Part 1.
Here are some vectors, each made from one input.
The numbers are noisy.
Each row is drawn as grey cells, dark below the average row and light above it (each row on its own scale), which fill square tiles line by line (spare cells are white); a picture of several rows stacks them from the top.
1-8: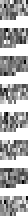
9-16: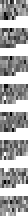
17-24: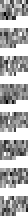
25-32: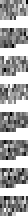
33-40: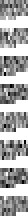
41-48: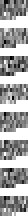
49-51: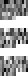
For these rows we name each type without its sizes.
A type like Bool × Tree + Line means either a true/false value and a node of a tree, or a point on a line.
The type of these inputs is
Bool × Line.
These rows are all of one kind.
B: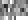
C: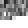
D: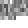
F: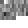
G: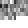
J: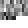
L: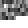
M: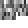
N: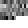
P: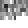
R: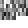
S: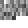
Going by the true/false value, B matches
C, D, G and P.
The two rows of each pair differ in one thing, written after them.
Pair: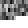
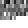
the true/false value
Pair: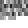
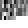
the place on the line
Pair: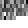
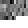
the true/false value
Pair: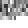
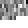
the place on the line
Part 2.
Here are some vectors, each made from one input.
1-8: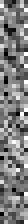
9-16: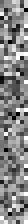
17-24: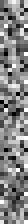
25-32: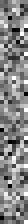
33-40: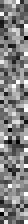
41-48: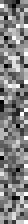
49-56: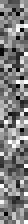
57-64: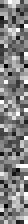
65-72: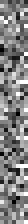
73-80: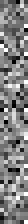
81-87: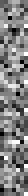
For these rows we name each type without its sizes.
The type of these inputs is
Label + Line.
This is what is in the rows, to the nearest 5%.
About 50% of them hold a label. The rest hold a point on a line.
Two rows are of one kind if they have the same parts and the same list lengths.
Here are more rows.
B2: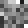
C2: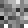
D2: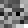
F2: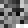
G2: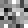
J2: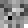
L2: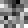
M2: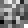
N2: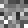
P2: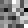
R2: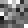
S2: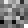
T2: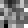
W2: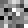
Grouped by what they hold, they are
B2, C2, G2, J2, M2, P2, R2, S2, W2
D2, F2, L2, N2, T2

